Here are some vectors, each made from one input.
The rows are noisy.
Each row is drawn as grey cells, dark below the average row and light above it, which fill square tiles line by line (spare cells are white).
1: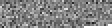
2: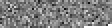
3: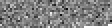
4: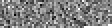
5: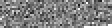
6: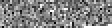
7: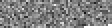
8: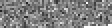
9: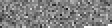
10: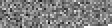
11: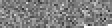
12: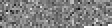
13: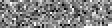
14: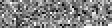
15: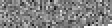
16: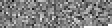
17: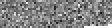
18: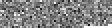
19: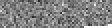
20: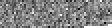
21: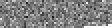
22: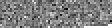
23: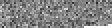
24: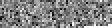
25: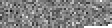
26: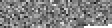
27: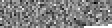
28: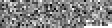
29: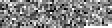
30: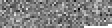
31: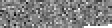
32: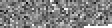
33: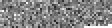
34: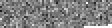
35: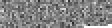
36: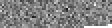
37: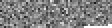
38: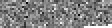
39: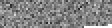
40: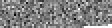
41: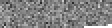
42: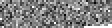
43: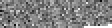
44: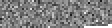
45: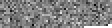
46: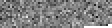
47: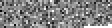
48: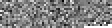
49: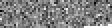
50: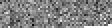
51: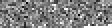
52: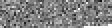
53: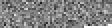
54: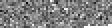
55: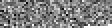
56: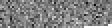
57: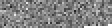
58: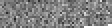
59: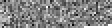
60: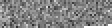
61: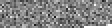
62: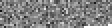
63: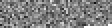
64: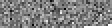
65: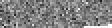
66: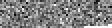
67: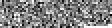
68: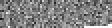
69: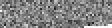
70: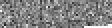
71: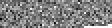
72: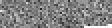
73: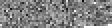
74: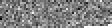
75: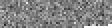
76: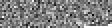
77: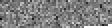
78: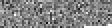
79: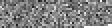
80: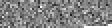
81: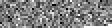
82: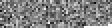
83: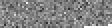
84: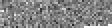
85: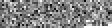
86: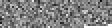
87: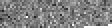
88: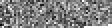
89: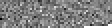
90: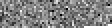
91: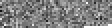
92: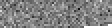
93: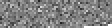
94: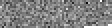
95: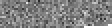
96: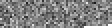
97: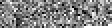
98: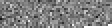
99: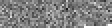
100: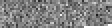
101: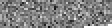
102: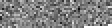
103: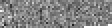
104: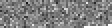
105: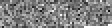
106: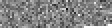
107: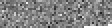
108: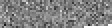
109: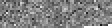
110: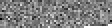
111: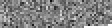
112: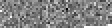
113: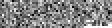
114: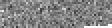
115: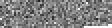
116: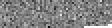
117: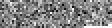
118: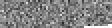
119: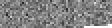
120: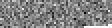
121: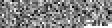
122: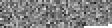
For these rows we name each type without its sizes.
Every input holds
a list of points on a line.
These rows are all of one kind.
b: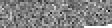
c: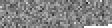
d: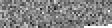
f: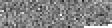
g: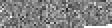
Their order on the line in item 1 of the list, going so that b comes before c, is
g, b, f, c, d.
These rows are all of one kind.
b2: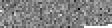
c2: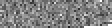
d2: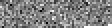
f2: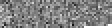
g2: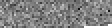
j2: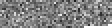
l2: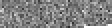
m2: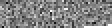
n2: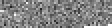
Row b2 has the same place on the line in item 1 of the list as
c2, g2 and j2.
